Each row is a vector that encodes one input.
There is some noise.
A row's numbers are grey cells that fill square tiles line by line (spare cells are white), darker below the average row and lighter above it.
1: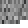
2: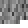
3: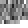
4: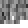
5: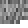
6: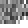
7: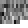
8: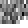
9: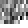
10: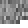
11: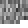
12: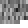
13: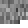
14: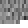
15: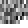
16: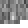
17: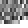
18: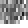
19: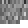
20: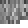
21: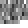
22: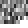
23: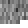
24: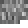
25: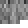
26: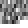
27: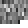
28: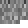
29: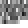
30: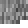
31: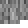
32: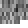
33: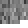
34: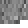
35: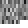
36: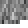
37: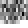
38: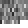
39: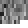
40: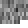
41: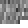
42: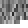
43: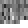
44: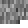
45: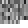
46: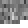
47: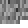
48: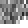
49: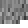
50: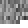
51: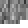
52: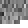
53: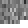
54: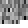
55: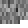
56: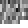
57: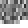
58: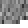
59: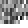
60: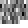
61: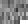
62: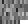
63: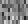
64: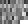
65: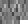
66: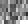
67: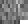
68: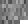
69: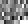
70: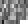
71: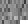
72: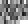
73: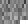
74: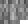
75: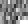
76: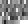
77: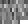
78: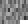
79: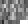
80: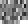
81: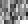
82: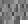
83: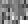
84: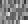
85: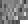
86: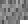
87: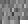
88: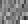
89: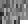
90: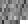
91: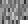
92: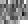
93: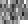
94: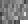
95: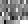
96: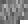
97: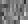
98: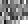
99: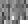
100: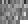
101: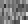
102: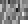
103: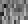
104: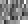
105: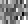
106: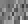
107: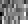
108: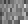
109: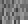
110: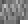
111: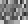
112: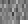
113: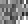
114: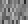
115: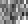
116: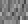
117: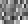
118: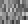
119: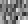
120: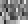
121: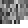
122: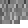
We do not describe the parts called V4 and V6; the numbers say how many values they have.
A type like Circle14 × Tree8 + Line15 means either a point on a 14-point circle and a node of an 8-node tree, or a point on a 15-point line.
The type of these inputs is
Bool × Label5 × V4 + V6.
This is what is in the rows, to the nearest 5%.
About 70% of them hold one of 5 labels, a true/false value and a value of V4. The rest hold a value of V6.
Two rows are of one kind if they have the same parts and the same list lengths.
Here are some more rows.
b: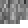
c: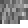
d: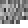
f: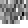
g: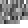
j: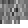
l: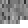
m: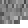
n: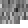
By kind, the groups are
b, c, d, j, l, m, n
f, g

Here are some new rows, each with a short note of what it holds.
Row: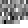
a value of V6
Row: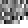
a value of V6
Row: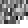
a value of V6
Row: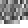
a value of V6
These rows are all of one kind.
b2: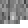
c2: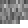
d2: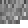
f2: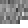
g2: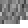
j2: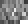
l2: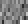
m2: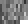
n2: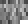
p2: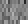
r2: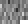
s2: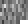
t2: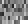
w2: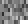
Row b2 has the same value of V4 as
j2, n2 and p2.
